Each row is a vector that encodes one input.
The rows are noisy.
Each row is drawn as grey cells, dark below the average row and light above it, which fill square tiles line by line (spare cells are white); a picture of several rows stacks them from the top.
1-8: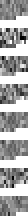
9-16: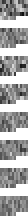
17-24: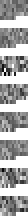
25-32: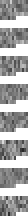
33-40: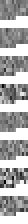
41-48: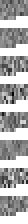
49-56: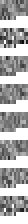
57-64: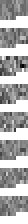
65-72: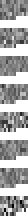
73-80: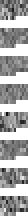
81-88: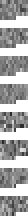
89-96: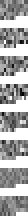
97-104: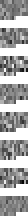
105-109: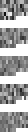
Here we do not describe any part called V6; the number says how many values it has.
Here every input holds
a true/false value, together with either a point on a 4-point line and a point on a 5-point line, or a value of V6.
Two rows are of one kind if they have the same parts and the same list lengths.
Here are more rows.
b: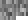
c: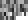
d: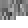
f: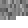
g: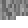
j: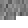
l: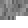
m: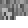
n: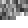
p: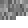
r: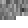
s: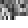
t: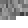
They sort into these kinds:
b, d, j, l, n, r
c, f, g, m, p, s, t

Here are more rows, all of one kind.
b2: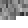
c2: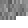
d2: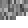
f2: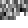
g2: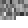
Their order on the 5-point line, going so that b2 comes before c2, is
b2, f2, d2, c2, g2.
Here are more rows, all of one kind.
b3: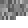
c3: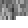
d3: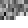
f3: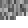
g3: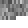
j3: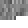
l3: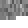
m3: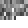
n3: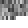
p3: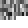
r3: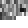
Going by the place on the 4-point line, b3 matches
d3, g3, j3 and p3.
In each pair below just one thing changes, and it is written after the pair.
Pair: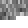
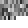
the place on the 5-point line
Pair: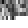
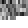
the place on the 4-point line
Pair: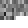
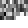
the place on the 5-point line
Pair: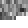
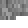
the place on the 4-point line
